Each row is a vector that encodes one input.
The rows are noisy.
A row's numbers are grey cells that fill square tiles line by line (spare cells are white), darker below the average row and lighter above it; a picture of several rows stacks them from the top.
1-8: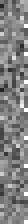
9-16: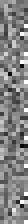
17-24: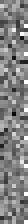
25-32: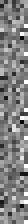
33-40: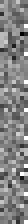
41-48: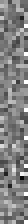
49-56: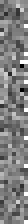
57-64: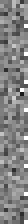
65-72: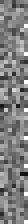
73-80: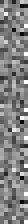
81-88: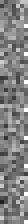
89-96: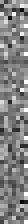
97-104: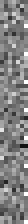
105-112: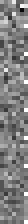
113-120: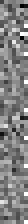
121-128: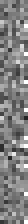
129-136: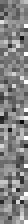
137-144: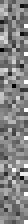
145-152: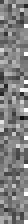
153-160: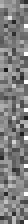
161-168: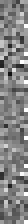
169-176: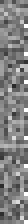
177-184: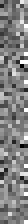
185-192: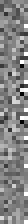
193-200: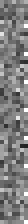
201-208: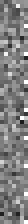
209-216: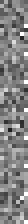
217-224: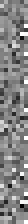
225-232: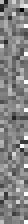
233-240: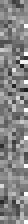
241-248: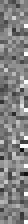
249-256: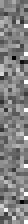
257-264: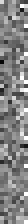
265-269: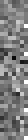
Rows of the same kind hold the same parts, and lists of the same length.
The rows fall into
2 kinds.
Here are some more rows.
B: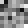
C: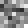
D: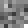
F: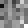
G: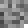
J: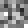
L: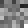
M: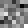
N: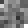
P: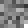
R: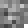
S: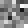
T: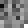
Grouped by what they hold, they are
B, C, J, S
D, F, G, L, M, N, P, R, T

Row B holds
a point on each of two 5-point lines.
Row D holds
a point on a 5-point line and four true/false values.
